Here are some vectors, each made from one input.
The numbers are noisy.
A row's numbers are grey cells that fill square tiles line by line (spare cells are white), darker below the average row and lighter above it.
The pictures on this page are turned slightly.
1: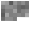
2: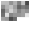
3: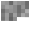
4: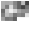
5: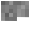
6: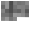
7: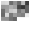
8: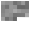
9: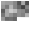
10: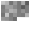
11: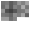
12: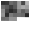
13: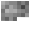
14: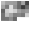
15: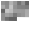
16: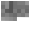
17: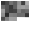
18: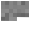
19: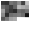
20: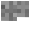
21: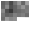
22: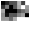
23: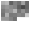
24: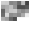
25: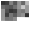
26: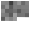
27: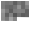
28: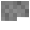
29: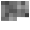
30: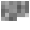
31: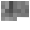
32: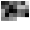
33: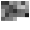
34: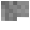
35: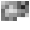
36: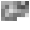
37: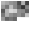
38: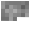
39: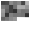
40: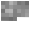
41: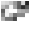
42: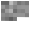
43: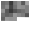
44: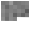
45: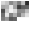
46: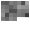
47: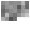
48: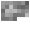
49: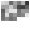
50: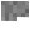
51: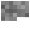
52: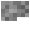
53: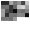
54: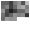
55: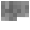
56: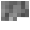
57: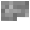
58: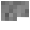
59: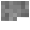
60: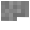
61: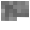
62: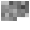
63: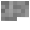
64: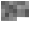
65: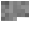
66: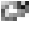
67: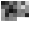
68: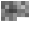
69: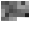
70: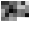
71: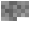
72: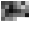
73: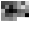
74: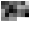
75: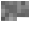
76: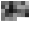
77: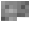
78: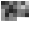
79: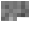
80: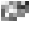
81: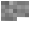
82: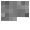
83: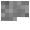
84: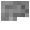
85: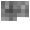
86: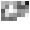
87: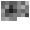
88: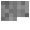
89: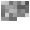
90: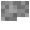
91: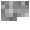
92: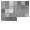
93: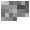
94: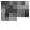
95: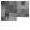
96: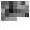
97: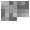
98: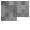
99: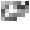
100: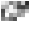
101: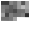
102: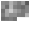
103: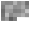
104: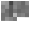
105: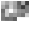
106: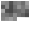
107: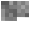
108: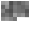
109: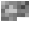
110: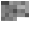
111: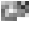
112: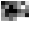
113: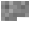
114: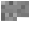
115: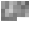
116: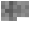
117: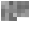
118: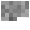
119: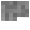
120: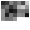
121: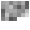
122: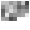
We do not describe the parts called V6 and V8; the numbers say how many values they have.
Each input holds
a value of V8, together with either a node of a 7-node tree, or a true/false value and a value of V6.
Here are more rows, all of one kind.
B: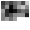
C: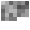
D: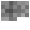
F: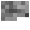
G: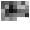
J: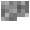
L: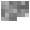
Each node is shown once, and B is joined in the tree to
D, G and L.
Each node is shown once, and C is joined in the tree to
D.
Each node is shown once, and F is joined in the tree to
G.
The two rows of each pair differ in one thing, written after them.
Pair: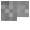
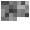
the true/false value
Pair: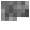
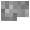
the value of V8
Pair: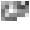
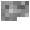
the value of V6
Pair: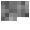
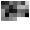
the value of V8
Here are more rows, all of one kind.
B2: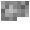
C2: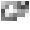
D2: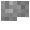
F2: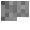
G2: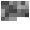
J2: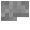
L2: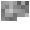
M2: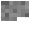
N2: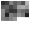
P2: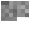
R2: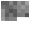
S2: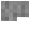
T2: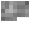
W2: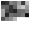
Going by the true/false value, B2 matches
F2, M2 and N2.
